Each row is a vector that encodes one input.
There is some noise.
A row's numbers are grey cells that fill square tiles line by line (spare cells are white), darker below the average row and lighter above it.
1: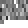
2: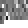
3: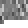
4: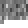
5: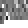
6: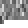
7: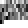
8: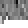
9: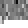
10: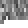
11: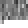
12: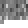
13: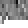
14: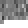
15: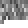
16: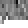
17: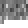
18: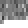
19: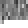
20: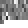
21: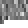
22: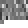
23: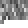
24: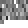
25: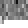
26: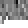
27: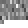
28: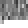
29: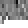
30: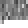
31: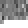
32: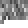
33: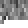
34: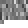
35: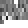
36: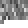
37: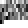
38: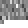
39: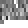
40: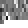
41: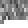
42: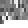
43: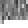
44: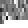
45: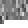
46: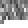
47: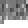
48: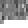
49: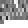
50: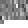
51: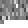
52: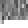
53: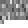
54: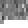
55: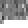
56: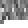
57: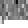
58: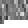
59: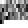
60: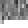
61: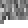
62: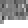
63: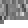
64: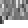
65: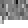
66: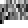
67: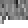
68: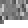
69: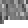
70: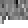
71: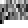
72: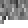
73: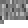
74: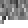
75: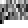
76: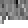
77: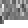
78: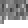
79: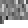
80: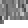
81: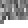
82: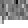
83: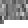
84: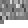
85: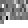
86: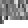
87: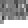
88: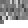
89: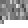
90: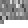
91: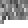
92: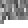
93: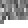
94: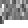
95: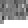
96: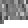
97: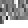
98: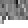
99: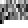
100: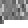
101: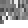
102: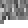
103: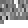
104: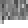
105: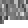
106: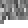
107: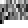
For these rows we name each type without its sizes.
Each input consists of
a list of points on a line.
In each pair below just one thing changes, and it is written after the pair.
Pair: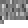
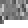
the place on the line in item 1 of the list
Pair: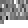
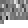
the place on the line in item 2 of the list
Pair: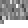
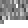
the place on the line in item 2 of the list
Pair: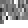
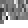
the place on the line in item 2 of the list
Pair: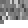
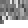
the place on the line in item 2 of the list
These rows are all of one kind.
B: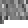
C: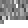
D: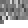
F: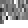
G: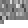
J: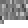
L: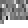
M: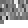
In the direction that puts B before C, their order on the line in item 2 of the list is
L, B, F, M, C, G, D, J.
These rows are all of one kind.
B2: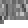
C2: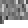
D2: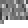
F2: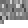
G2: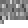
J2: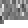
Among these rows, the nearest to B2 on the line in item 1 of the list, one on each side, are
C2 and D2.
